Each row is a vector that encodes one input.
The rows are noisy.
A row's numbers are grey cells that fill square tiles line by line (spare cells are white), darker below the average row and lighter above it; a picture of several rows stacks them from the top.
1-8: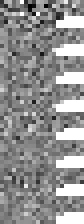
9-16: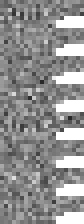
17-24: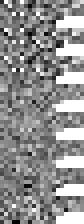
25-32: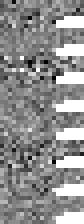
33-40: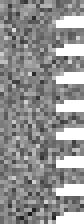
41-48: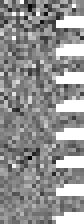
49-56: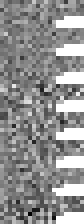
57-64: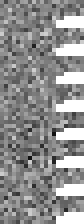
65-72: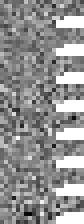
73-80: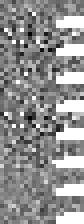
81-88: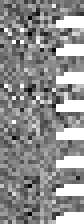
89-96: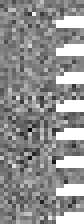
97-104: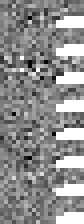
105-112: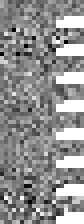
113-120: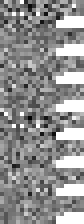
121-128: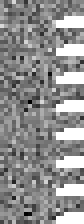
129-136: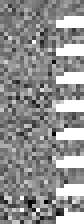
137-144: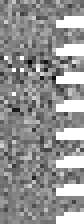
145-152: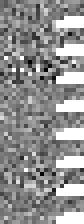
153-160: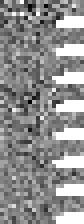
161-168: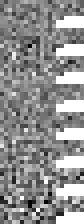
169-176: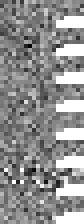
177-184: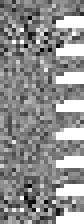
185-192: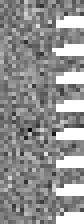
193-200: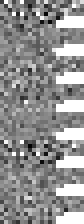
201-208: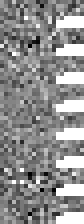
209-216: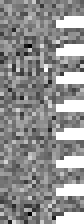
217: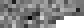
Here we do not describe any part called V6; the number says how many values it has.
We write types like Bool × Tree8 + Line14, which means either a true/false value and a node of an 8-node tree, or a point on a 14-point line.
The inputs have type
Line4 + List3(Line5) × V6.
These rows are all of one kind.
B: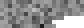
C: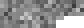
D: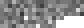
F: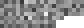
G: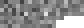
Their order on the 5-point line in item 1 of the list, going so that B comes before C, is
D, B, C, F, G.
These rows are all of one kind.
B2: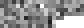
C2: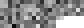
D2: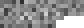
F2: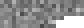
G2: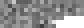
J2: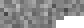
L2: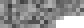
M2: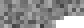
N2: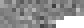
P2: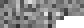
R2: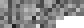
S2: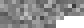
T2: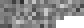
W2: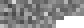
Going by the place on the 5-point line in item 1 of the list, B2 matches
G2, N2, R2 and S2.
